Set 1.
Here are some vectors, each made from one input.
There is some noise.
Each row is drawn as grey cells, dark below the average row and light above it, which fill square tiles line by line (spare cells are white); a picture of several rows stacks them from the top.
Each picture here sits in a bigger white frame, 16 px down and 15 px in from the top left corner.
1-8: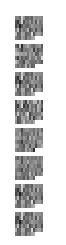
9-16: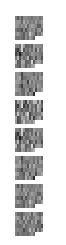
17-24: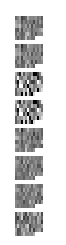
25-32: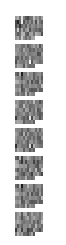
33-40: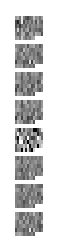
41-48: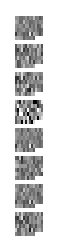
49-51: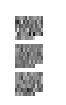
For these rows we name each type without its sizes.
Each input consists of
a list of points on a line.
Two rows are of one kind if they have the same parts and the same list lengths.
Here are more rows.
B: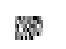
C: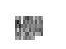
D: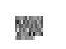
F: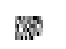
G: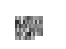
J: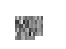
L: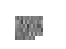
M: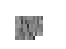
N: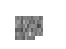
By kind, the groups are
B, F
C, D, G, J
L, M, N

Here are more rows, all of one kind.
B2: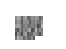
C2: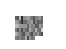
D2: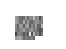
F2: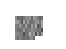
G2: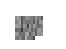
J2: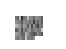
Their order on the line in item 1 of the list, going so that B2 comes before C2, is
B2, D2, F2, G2, J2, C2.
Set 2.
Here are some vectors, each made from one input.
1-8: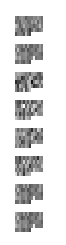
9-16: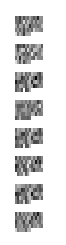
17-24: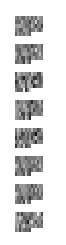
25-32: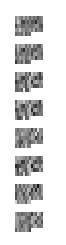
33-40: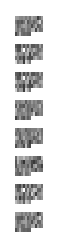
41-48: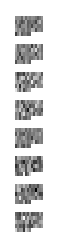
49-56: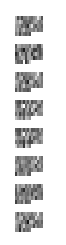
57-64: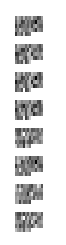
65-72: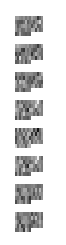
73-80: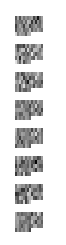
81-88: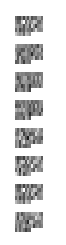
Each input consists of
a point on a 6-point line, together with either a fixed value, or a node of a 9-node tree.
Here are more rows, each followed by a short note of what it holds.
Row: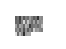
a point on a 6-point line
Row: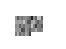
a point on a 6-point line and a node of a 9-node tree
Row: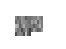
a point on a 6-point line and a node of a 9-node tree
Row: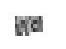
a point on a 6-point line and a node of a 9-node tree
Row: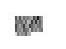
a point on a 6-point line
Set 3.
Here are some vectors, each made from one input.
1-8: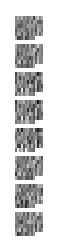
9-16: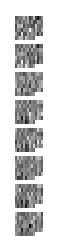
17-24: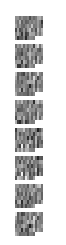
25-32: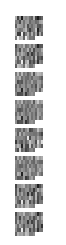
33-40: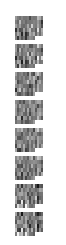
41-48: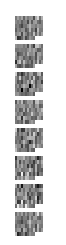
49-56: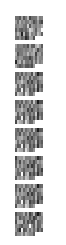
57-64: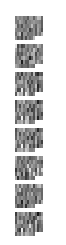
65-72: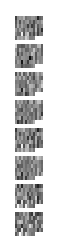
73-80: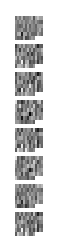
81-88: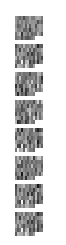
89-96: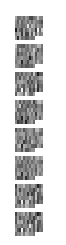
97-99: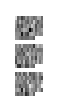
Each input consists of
a point on a 10-point line, together with either a fixed value, or a node of a 9-node tree.
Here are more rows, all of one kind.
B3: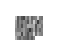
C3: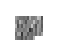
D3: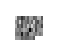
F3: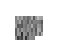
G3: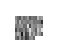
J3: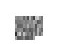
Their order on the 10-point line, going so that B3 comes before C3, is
D3, B3, C3, J3, F3, G3.
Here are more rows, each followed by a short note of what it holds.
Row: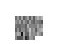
a point on a 10-point line and a node of a 9-node tree
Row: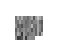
a point on a 10-point line and a node of a 9-node tree
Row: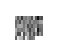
a point on a 10-point line
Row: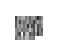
a point on a 10-point line
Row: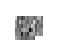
a point on a 10-point line and a node of a 9-node tree
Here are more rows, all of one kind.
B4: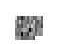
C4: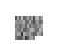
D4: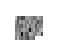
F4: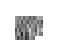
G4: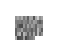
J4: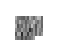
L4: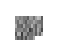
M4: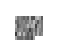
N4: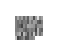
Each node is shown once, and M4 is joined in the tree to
G4.
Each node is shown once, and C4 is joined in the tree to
D4.
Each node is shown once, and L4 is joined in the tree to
J4.
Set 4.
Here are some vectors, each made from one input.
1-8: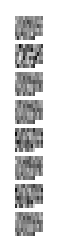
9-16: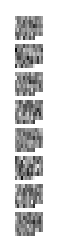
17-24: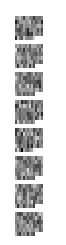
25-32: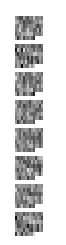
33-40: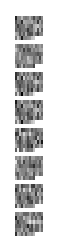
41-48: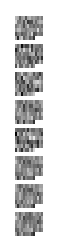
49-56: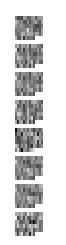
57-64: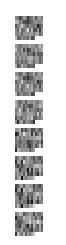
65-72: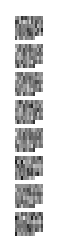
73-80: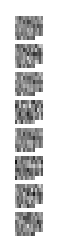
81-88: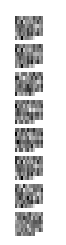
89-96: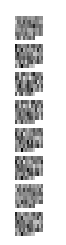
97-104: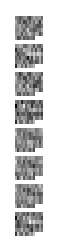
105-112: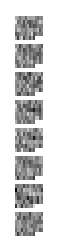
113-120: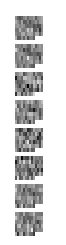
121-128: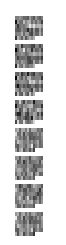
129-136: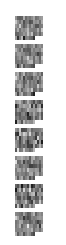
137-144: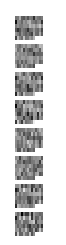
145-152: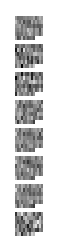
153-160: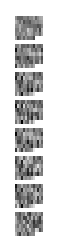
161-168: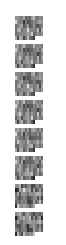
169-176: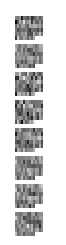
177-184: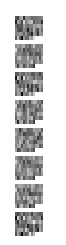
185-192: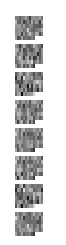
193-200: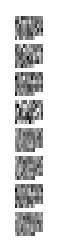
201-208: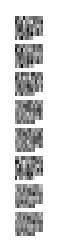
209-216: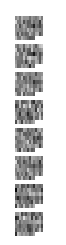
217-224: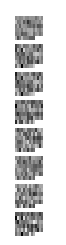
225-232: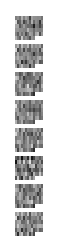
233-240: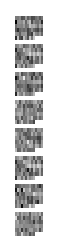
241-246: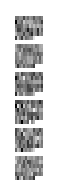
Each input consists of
either a point on a 10-point line and a point on a 12-point line, or a point on a 13-point line.
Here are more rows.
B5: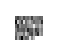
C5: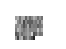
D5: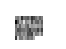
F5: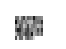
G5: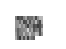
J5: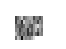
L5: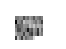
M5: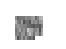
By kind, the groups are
B5, D5, F5, J5, L5
C5, G5, M5

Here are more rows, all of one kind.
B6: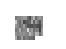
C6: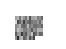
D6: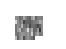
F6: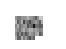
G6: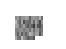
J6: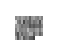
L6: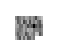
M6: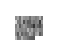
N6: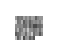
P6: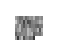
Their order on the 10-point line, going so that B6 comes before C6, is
L6, D6, N6, B6, P6, J6, C6, G6, F6, M6.
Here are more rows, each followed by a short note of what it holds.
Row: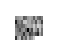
a point on a 13-point line
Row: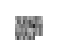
a point on a 10-point line and a point on a 12-point line
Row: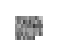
a point on a 10-point line and a point on a 12-point line
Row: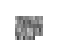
a point on a 10-point line and a point on a 12-point line
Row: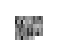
a point on a 13-point line
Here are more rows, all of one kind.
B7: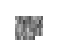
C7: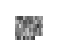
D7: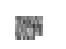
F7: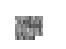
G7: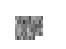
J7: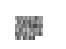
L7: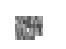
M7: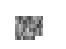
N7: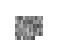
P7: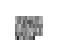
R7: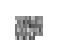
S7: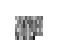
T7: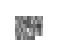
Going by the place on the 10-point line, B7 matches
G7, J7 and S7.
